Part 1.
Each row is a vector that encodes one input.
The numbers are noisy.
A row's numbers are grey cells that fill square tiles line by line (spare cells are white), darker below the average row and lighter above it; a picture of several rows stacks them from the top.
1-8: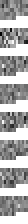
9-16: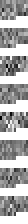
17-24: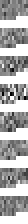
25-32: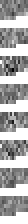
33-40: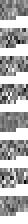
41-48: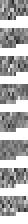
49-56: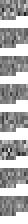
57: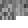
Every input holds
either a point on a 6-point line, or a point on an 8-point line.
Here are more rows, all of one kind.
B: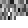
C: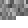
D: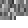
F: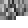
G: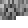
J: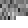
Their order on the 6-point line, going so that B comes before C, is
J, B, F, G, C, D.
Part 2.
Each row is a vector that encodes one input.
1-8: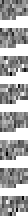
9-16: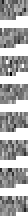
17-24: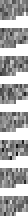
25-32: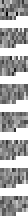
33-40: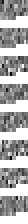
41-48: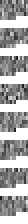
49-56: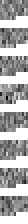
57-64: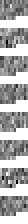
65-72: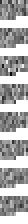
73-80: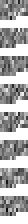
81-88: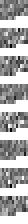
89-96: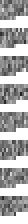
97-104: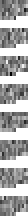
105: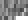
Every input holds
either a point on a 7-point line, or four true/false values.
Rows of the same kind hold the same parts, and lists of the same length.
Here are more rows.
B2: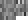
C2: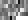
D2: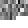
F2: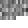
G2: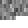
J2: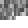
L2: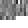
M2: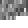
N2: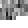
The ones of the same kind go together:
B2, F2, G2, J2, L2, M2
C2, D2, N2

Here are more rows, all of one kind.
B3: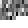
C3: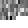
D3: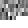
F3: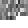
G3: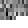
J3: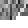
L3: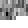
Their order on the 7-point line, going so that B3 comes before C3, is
L3, G3, B3, C3, D3, F3, J3.
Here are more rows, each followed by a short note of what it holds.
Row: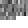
four true/false values
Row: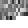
a point on a 7-point line
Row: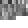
four true/false values
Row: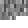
four true/false values
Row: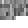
four true/false values
